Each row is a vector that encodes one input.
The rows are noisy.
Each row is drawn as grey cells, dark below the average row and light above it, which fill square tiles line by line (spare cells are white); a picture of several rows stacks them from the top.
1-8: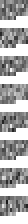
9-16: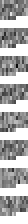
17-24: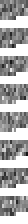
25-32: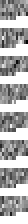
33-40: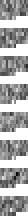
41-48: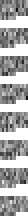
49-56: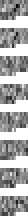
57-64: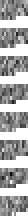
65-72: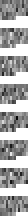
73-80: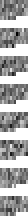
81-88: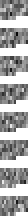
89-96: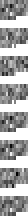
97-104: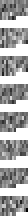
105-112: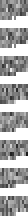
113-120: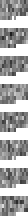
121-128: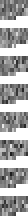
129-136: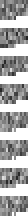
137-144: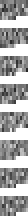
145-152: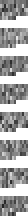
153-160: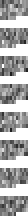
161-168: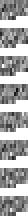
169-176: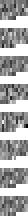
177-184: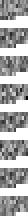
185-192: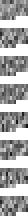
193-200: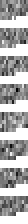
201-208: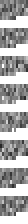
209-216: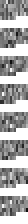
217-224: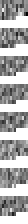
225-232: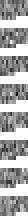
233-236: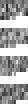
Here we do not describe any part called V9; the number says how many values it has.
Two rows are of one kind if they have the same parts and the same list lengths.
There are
4 kinds of row.
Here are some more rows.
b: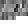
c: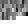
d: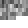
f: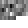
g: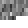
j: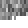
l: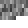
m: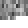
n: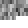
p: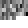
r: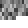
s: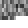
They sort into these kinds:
b, c, d, m, n, p, s
f, g, l
j
r

